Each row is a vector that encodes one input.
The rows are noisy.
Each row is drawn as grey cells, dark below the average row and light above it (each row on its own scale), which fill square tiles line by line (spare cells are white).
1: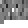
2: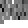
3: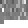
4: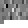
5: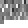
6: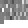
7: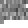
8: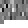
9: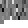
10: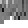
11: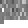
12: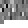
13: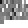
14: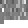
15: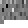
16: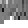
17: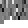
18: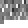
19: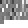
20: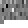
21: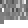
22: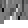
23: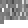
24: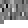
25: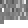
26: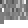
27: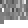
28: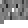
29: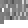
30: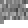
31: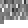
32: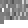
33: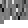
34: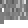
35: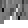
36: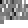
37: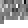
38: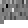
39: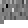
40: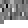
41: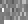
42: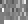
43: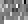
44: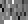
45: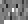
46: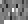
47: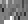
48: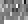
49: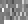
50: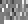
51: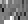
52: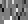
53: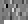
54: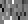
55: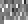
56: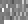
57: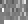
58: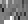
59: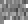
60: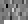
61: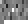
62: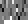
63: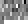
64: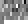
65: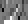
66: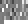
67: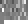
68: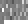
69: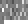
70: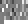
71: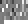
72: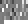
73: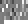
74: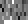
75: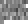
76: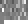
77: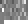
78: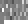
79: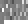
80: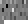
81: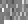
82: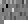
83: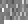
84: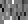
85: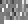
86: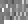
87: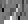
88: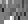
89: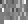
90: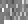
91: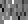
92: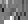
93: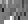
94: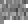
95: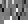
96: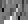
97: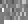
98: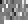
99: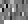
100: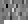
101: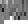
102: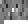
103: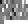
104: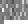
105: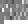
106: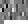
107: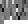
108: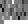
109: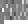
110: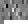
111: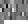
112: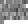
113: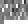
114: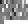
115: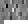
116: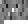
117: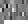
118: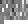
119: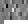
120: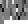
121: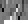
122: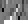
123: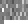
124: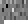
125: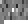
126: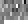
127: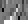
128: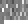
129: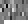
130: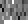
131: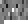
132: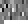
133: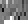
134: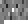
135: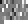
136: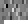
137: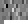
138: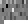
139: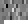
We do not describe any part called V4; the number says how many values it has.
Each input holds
either a fixed value, or a node of an 8-node tree, or a true/false value and a value of V4.
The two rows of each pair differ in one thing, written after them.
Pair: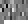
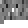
the value of V4
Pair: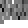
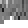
the value of V4
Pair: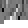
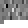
the true/false value
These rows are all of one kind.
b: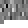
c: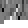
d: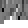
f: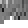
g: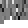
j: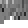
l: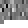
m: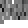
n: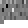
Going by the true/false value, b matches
l and n.
